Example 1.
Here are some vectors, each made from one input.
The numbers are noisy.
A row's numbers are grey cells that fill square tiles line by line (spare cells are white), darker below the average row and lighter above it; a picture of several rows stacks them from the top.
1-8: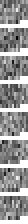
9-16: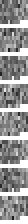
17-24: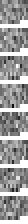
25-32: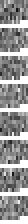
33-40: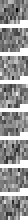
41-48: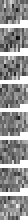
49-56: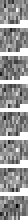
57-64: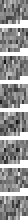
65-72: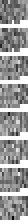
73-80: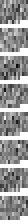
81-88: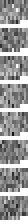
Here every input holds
three true/false values.
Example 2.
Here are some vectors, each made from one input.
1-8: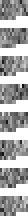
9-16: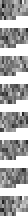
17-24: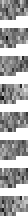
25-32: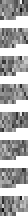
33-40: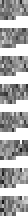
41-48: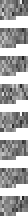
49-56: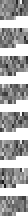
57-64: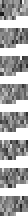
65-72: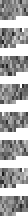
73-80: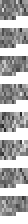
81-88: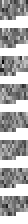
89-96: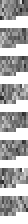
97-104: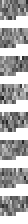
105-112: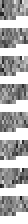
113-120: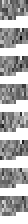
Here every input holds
a point on a 5-point line.
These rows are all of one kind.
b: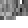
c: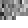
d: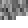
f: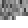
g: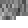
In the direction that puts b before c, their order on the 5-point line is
d, b, g, f, c.
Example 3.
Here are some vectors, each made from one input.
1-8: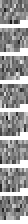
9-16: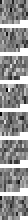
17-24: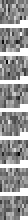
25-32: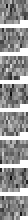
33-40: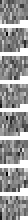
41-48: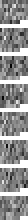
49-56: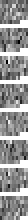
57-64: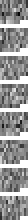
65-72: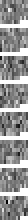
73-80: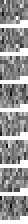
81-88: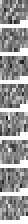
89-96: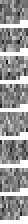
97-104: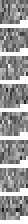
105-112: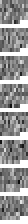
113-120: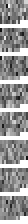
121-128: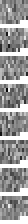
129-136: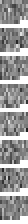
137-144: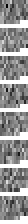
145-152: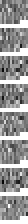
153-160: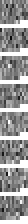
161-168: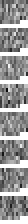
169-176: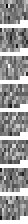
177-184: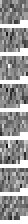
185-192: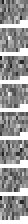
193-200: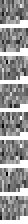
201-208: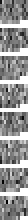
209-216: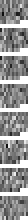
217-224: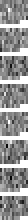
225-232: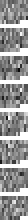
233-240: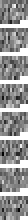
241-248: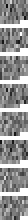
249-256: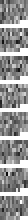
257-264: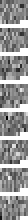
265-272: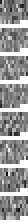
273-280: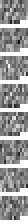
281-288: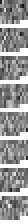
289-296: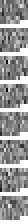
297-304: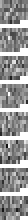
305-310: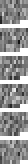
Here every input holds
a point on a 20-point circle.
